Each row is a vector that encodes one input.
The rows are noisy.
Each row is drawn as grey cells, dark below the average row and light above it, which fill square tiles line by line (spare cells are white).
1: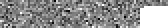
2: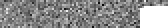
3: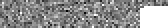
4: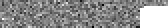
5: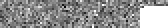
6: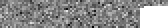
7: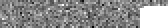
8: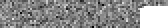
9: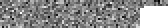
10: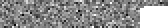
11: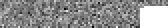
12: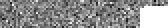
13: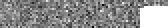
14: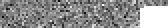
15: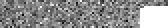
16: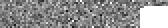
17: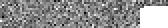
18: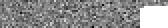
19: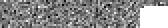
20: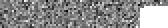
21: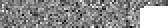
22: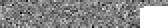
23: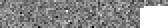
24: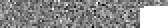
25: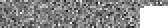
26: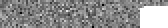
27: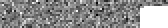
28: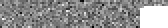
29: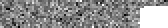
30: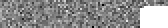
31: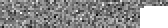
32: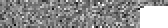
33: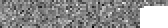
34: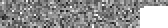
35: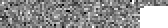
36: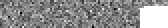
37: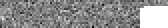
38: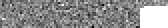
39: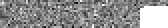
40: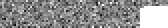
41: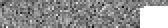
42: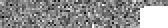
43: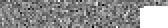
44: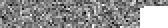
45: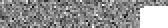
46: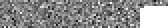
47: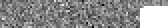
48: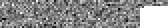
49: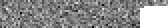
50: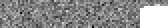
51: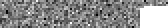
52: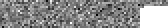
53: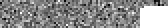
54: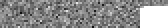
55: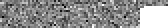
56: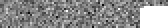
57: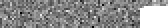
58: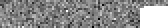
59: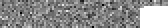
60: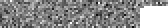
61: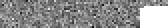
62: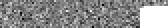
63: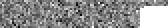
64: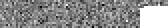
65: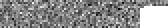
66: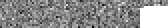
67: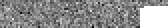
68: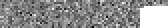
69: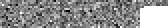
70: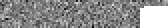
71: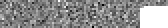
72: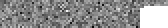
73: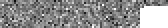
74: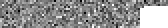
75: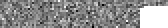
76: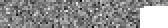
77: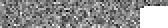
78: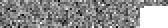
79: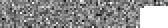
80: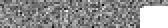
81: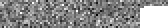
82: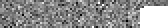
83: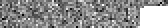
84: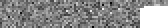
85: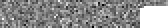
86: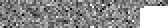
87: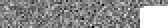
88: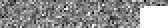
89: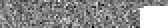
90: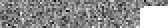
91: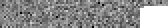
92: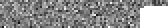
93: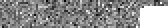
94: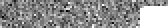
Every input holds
a point on a 6-point line and a node of a 9-node tree, together with either a fixed value, or a node of a 10-node tree.
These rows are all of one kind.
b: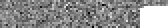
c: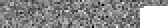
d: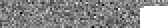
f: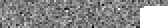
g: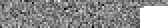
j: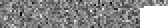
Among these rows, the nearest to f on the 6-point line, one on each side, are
b and j.
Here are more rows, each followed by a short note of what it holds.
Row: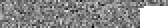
a point on a 6-point line and a node of a 9-node tree
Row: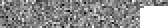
a point on a 6-point line, a node of a 9-node tree and a node of a 10-node tree
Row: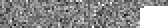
a point on a 6-point line, a node of a 9-node tree and a node of a 10-node tree
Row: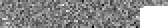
a point on a 6-point line and a node of a 9-node tree
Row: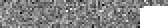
a point on a 6-point line and a node of a 9-node tree
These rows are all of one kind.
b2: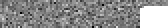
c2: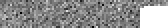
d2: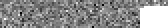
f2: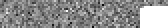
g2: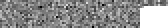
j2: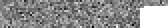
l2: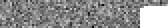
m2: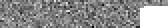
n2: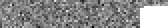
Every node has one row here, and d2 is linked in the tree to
n2.
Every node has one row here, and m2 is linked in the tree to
n2.
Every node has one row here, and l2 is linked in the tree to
b2 and g2.
